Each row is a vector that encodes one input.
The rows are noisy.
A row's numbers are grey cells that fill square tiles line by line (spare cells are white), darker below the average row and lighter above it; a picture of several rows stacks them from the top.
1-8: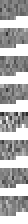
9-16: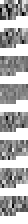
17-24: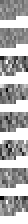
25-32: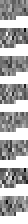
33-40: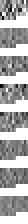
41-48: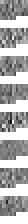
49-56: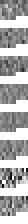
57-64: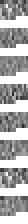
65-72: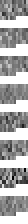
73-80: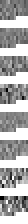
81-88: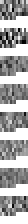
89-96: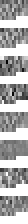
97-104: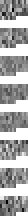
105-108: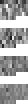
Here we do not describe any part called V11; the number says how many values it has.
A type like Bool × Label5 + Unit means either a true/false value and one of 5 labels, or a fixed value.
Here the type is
Label8 × Label8 + V11.
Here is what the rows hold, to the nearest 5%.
About 40% of them hold two labels (each one of 8). The rest hold a value of V11.
